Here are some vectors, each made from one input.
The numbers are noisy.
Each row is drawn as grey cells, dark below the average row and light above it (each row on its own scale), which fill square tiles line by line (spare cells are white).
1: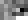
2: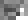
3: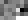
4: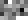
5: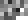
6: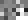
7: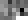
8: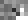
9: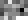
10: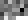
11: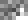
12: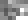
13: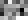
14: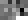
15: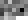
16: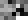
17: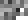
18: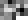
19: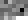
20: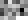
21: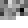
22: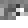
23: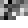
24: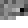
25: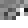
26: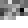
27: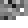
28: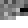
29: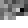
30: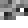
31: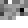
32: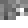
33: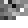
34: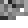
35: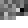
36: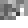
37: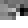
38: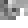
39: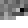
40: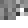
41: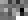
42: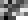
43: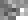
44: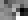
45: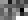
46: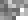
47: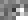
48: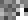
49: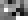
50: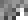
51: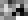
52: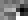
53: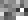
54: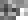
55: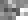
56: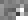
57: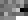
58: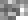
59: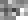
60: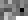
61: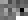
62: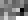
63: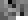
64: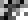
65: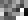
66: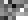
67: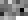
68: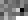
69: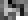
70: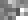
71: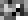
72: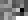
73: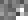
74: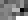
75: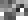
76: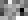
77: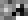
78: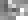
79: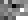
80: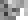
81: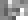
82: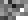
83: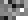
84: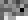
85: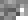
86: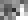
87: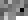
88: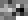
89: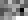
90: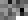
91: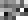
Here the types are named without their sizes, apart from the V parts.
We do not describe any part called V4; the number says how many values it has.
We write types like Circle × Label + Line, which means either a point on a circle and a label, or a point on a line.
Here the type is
Bool × (Line + V4).
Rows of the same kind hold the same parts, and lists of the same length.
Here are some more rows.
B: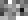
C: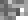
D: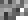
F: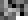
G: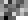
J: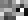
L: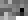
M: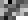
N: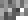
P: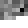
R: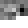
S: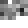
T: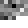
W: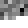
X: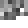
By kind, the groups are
B, C, L, P, S, W
D, F, G, J, M, N, R, T, X

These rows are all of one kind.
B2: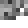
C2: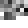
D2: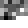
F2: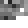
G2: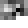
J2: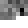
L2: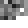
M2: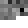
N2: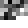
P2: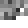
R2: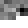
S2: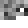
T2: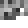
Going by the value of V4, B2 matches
G2, P2 and T2.
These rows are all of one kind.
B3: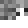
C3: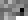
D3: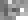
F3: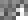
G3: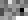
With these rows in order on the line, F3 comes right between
B3 and C3.
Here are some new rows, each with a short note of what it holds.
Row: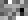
a point on a line and a true/false value
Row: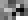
a true/false value and a value of V4
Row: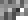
a true/false value and a value of V4
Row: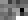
a true/false value and a value of V4
